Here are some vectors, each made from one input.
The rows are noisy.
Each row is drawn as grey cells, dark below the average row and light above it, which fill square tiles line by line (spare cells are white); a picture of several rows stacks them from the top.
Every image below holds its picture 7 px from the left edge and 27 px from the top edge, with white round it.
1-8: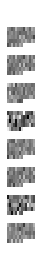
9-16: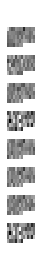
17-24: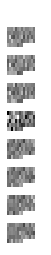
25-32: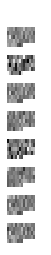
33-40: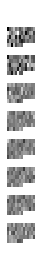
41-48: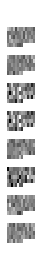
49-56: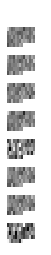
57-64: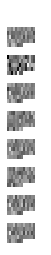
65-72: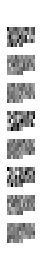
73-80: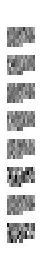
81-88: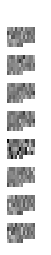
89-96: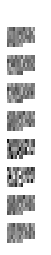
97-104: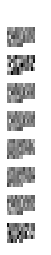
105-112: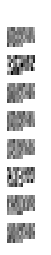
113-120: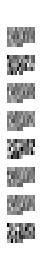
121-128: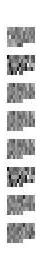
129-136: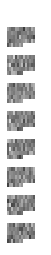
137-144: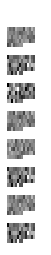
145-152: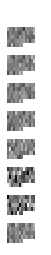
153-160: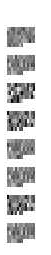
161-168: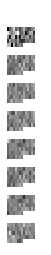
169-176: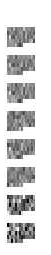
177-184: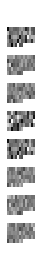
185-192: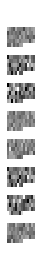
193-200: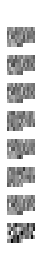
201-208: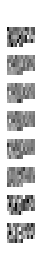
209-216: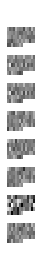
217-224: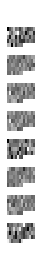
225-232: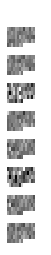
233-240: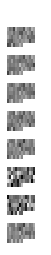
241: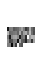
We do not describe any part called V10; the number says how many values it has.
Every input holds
either one of 5 labels, or a true/false value and a value of V10.
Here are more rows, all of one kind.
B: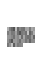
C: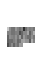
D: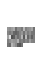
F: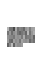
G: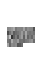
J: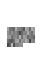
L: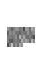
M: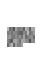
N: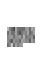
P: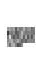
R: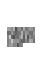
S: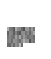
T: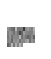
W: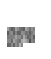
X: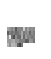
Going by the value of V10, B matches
F, M, N and X.
